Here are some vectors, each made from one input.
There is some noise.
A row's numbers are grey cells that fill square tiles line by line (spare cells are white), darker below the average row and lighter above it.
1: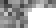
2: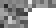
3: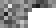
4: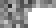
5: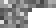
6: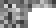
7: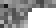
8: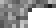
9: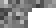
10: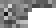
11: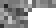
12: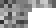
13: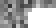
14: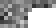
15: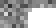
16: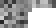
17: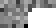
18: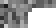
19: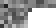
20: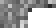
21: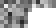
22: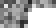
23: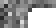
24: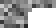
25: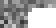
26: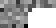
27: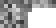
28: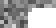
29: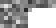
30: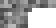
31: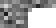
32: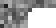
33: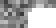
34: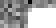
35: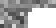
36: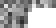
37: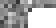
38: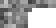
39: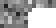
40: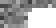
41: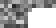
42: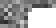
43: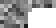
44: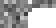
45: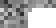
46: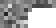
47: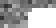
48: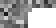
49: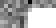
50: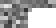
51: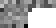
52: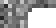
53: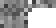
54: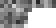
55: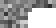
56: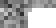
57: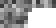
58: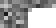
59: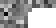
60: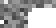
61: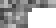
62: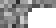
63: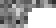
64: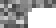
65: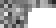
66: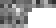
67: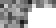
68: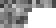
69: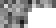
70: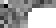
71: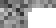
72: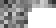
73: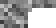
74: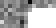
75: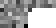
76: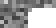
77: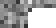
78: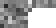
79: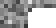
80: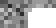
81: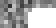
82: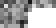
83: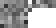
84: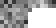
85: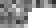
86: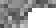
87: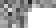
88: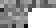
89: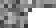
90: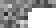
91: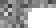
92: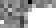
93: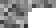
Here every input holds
a point on a 5-point line, together with either one of 5 labels, or a point on a 5-point line and a true/false value.
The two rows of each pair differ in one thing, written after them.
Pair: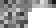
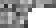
the place on the 5-point line
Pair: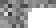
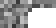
the place on the 5-point line
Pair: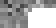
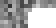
the label
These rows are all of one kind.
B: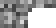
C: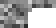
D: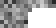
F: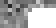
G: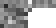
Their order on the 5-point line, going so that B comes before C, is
D, F, G, B, C.
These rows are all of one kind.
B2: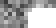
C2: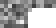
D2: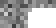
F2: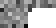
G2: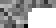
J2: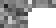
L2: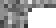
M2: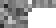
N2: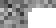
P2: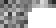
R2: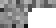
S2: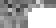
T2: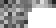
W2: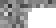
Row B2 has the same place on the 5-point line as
D2, N2, S2 and W2.
